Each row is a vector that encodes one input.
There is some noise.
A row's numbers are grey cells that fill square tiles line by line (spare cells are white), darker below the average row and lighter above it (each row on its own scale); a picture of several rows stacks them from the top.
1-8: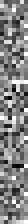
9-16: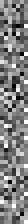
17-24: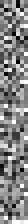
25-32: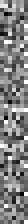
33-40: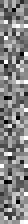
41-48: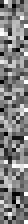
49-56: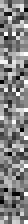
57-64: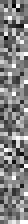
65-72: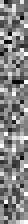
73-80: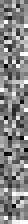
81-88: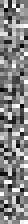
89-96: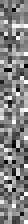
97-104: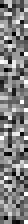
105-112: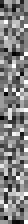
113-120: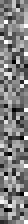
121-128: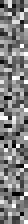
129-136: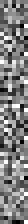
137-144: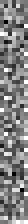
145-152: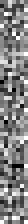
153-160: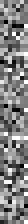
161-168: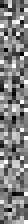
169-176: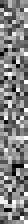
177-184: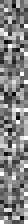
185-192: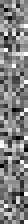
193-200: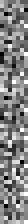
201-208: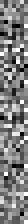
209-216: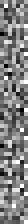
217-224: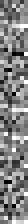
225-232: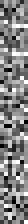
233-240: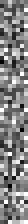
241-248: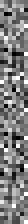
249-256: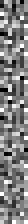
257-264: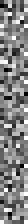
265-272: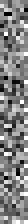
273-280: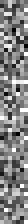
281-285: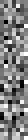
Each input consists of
a point on a 6-point circle and a true/false value.
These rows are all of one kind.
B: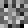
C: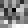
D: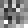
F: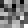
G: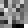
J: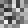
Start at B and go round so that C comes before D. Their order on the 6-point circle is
B, F, C, D, J, G.
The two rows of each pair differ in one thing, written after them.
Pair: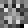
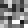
the true/false value
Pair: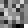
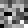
the place on the 6-point circle
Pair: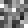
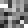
the place on the 6-point circle
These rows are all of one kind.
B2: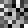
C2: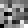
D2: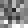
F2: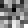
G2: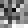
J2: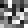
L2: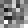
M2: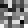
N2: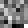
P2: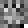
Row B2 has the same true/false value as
C2, N2 and P2.
